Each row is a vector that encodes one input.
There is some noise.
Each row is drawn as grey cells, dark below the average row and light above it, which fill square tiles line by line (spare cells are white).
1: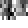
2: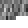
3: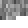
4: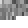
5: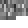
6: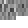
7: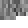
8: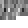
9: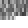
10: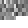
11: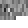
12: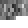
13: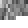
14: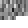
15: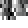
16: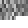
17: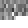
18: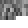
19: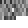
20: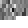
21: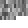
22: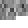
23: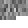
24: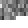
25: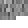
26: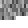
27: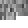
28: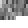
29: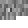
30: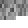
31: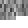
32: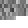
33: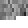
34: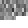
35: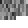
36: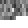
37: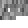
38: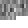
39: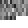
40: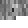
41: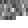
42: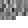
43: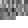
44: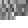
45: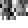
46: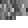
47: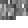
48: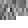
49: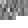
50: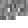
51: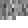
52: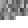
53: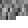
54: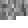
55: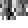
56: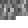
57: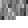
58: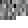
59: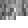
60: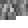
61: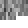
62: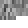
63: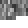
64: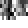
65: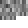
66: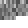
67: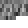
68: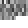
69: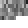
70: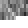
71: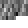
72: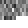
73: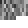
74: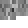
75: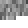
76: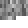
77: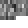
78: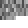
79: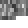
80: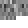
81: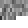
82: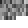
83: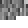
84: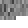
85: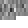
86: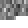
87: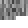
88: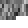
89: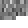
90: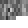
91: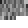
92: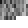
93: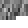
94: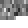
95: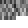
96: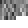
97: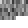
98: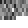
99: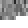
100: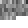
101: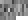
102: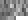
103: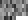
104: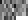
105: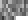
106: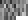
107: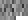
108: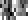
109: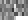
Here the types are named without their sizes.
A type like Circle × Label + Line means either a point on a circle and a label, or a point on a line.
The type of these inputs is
List(Bool × Line).
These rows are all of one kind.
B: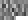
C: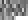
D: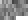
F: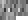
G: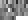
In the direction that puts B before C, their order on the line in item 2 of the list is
D, F, B, G, C.
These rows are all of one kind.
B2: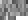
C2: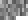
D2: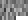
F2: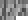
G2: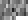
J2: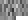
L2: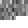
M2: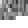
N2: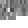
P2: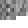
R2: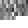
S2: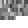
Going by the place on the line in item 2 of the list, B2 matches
D2, F2 and G2.
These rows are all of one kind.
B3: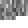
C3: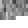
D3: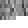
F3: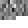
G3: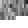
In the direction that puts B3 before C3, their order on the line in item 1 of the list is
D3, F3, B3, C3, G3.
